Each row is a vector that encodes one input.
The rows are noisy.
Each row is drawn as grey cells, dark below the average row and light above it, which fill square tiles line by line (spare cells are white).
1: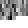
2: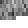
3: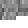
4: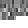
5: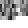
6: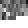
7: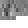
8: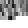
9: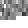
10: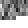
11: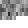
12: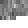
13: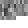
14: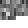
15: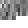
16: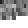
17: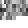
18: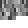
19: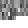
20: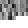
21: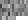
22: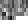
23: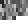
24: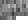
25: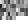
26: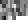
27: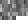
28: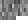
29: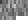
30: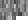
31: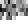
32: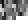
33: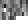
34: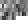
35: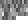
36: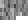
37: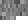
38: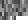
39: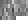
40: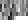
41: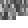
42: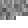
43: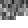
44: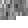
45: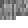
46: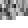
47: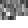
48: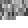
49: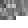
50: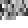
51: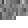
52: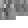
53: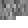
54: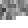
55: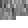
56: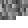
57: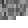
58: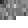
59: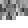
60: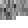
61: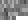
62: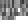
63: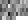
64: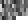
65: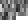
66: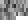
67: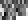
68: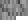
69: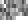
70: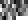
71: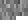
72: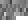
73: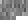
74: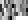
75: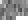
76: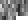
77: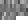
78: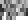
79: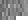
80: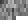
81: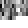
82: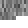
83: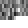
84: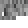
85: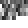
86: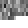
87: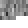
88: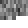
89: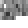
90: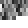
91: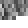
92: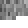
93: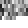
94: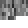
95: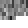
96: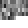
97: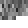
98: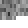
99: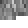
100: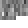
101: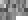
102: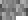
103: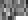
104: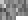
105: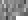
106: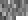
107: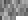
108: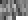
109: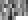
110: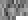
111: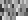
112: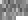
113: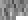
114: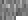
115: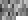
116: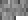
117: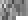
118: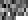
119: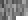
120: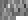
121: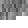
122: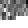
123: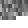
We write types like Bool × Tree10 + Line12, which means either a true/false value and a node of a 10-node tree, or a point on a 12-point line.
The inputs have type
Line5 × (Line5 + Tree12).
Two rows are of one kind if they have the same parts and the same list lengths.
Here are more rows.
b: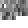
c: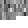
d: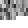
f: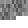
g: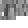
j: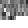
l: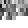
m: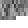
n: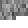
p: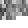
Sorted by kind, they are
b, c, d, f, g, l, m, n, p
j

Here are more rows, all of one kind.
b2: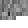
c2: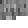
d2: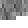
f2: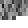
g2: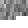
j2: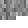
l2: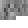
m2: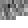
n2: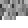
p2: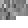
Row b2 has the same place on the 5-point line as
f2, m2, n2 and p2.
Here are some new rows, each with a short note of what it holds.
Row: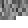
a point on a 5-point line and a node of a 12-node tree
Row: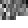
a point on each of two 5-point lines
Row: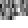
a point on each of two 5-point lines
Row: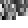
a point on a 5-point line and a node of a 12-node tree
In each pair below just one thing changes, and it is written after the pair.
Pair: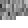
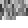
the place on the 5-point line
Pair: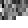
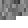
the place on the 5-point line
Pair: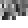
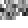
the place on the 5-point line
